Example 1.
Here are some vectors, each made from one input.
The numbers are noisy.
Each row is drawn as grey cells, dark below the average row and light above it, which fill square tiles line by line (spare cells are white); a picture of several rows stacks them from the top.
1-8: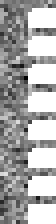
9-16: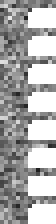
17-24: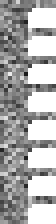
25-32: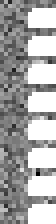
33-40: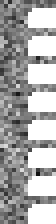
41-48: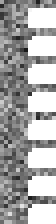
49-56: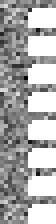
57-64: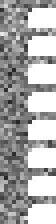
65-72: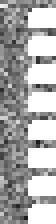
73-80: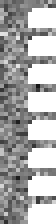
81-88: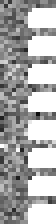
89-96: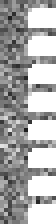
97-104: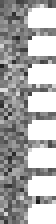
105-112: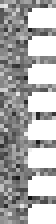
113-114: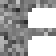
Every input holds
a point on a 10-point line.
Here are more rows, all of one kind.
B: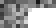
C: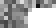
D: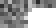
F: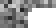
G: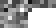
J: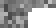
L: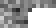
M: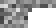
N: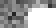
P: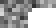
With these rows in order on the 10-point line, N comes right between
D and F.
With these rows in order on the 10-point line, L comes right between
F and J.
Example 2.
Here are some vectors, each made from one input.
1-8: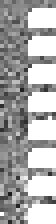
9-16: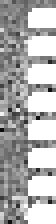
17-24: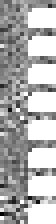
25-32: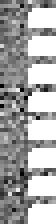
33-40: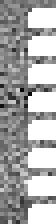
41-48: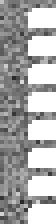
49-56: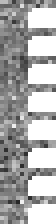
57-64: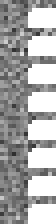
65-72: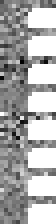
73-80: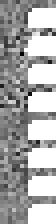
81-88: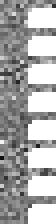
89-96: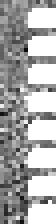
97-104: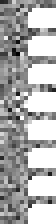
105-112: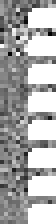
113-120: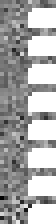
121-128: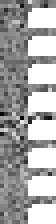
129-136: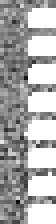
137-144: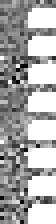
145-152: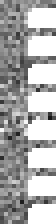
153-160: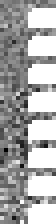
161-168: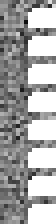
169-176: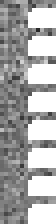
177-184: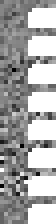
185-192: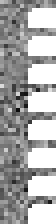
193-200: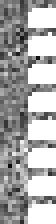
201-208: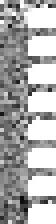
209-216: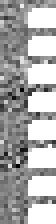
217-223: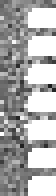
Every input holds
one of 8 labels.
